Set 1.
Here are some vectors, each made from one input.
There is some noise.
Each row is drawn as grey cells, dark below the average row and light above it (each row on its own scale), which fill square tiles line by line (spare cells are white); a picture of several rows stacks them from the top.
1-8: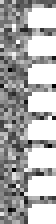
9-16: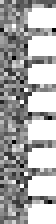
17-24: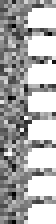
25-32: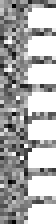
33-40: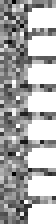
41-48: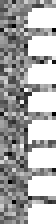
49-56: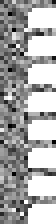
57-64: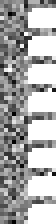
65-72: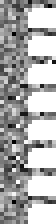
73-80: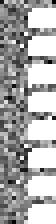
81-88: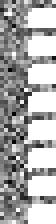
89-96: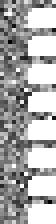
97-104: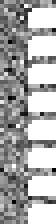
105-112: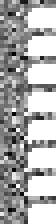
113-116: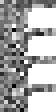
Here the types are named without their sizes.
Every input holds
a node of a tree.
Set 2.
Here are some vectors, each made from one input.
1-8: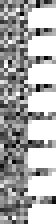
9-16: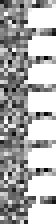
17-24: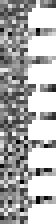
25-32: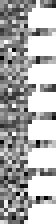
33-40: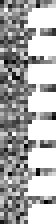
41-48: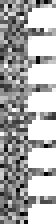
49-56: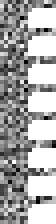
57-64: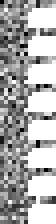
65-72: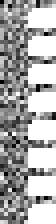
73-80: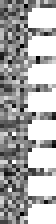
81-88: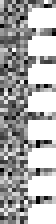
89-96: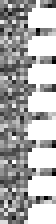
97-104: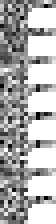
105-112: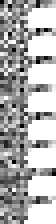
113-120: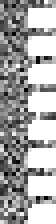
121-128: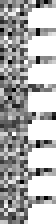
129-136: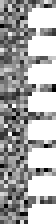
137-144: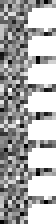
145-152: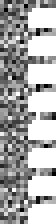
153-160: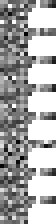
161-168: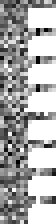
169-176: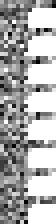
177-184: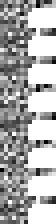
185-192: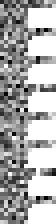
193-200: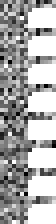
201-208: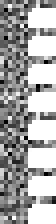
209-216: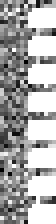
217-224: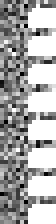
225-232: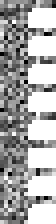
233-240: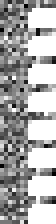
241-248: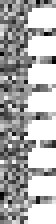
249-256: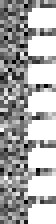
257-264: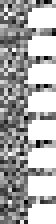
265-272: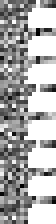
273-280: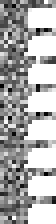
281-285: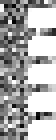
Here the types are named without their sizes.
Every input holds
a point on a line.
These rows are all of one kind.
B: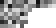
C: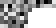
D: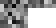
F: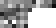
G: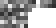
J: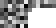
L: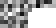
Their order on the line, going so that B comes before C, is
F, G, J, D, B, L, C.
